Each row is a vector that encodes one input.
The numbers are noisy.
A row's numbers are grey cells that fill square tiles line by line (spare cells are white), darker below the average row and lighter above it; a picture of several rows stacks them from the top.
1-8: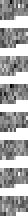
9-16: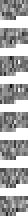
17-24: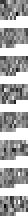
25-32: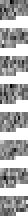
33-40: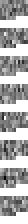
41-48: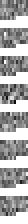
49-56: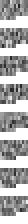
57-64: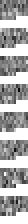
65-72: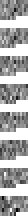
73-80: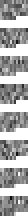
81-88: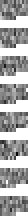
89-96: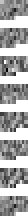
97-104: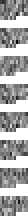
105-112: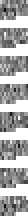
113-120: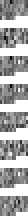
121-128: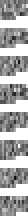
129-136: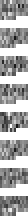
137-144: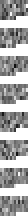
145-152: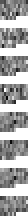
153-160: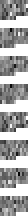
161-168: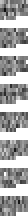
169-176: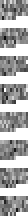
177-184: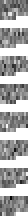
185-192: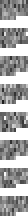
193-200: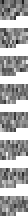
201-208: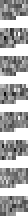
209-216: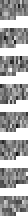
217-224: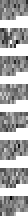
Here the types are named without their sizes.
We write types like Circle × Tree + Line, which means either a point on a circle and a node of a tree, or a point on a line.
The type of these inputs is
(Bool × Bool × Bool × Bool + Circle) × (Circle + Unit).
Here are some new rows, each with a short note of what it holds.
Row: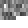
a point on a circle
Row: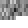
four true/false values
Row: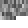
a point on a circle
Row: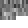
a point on a circle and four true/false values
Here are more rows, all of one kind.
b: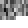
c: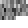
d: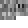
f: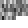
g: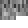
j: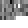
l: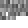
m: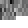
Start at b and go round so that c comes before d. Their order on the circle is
b, f, c, m, l, g, j, d.
